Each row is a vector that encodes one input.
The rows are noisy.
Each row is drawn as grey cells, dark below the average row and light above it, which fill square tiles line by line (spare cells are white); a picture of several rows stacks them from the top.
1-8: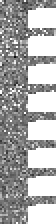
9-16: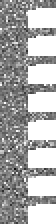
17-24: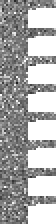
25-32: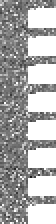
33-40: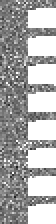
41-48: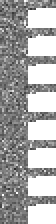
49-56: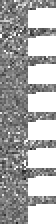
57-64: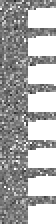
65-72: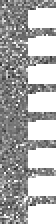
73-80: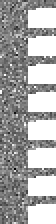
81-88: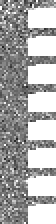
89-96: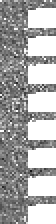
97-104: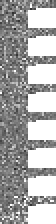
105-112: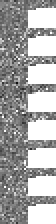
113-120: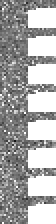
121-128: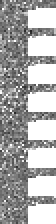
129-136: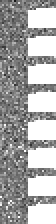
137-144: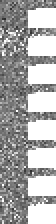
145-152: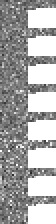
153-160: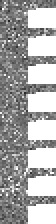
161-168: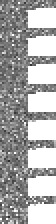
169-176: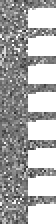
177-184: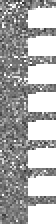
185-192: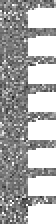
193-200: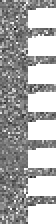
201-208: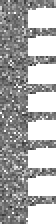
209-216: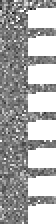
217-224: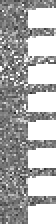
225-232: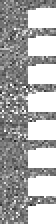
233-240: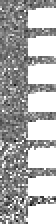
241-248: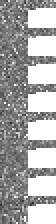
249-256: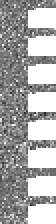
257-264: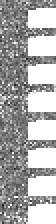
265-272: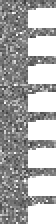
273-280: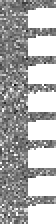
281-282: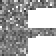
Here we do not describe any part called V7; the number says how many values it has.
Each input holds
either a point on an 8-point circle and two labels (each one of 4), or a point on a 10-point circle, or a value of V7.
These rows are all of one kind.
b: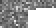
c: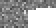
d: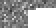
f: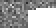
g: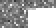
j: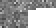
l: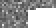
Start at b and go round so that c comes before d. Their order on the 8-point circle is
b, j, l, f, c, d, g.
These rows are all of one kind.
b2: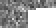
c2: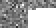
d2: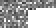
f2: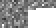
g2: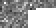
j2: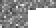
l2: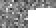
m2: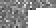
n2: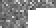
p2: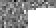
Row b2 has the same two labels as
d2 and n2.
